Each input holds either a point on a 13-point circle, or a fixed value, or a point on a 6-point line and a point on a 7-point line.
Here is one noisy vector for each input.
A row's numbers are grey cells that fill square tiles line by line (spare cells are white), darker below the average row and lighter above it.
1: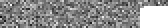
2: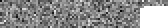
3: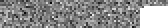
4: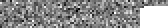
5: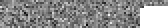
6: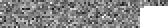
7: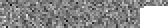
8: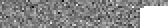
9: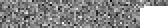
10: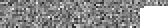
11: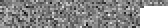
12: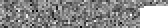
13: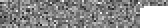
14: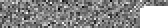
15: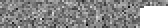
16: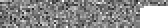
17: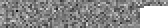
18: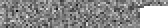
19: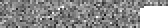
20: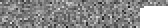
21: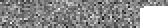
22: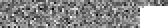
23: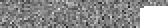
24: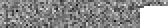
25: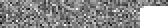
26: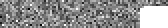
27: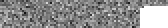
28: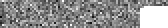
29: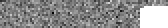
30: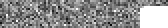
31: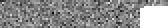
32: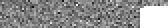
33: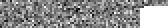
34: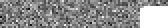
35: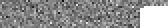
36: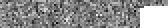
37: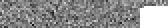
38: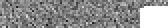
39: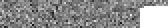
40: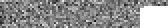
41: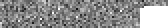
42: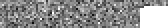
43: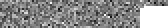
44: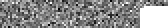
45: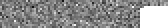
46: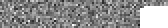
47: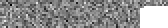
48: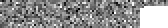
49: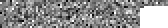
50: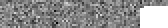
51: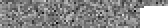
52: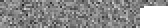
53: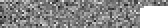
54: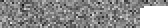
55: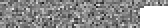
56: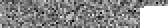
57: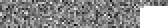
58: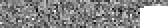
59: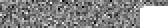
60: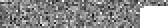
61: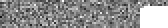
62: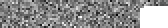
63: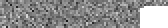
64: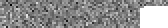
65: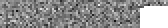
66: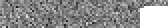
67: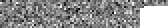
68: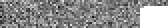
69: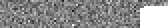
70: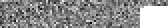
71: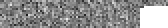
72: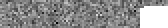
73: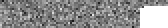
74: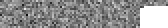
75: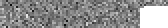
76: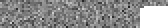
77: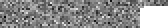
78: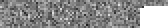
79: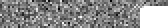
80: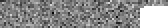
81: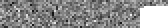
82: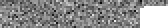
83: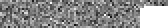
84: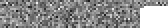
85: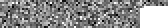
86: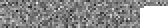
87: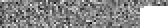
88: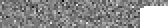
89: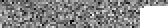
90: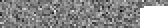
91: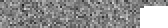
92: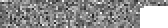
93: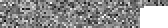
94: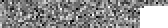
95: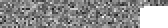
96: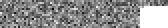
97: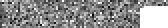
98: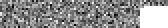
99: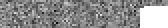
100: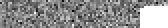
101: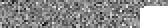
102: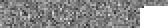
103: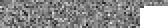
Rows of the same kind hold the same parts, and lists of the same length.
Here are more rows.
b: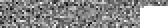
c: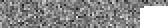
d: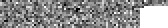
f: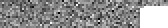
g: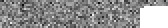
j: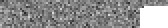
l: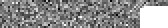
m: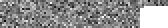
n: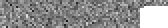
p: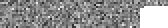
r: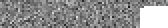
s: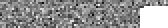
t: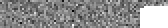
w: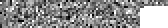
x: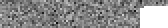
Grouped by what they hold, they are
b, l, m
c, f, g, j, n, p, r, s, t, x
d, w

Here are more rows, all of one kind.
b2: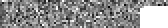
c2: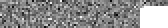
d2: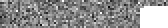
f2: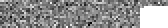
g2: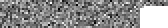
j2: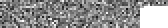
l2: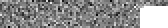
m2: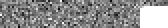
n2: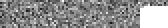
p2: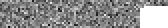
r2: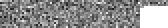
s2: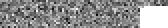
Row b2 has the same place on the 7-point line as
f2, l2, p2 and s2.
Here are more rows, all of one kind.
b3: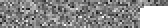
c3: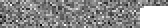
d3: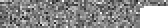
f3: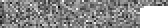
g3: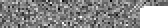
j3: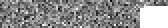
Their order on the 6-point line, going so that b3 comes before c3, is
g3, j3, b3, c3, f3, d3.
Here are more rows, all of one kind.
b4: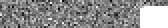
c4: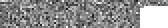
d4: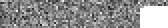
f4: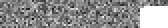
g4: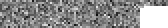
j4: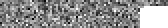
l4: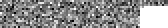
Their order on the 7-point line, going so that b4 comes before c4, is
j4, f4, b4, l4, d4, g4, c4.
